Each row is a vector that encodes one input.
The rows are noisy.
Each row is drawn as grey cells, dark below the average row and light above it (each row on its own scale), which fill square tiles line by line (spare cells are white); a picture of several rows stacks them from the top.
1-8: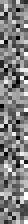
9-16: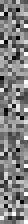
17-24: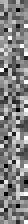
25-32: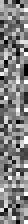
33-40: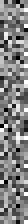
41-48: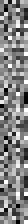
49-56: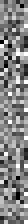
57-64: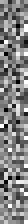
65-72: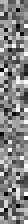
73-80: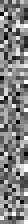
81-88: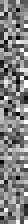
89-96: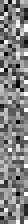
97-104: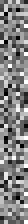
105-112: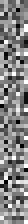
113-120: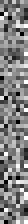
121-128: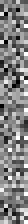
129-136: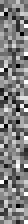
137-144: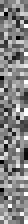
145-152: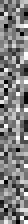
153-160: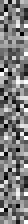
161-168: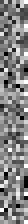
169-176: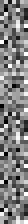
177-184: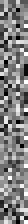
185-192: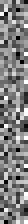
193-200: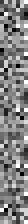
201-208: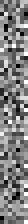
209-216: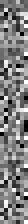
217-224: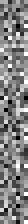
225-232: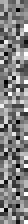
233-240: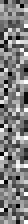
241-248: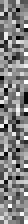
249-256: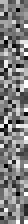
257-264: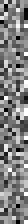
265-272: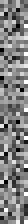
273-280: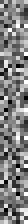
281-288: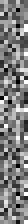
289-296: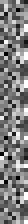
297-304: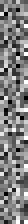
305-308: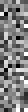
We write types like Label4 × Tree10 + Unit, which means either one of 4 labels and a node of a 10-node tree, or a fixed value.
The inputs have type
Circle9 + Line9 + List2(Line6).
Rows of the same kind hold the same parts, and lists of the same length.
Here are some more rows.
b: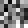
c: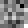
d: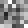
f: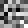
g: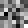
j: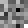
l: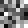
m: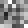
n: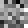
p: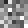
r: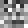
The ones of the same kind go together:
b, l
c, n, p, r
d, m
f
g, j

